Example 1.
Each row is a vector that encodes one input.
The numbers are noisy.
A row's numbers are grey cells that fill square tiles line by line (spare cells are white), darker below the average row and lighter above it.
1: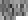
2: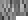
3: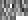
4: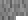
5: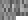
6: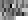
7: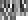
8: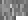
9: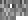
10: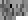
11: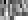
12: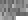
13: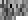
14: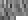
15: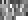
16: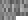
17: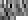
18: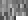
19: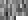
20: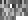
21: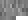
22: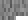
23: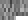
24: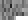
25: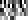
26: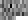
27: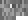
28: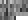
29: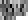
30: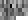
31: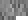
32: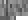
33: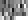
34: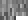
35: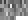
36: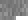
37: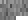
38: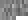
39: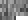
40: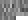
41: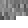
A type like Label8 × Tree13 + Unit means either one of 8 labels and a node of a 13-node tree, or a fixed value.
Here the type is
Line6.
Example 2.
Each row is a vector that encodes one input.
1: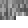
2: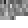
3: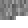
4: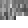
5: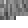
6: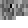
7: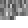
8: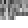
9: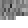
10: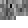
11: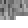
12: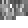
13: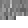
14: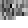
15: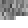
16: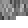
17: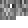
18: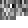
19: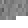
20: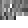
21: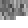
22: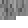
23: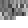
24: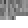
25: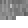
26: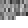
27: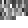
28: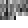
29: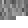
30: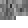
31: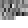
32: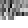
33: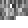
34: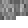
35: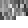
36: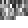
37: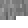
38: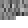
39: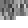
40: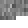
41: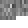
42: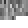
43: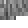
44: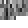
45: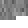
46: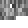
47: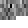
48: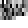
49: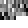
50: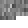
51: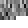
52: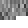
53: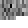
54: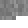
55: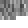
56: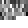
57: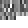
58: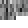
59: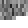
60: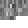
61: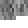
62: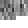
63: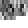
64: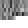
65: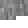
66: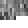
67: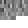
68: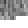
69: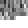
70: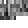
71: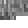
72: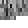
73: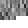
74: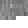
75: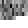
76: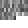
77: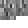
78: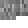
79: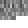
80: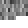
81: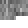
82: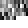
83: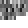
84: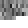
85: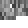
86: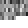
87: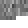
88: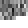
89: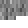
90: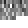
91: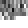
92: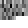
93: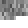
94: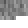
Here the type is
Line8.
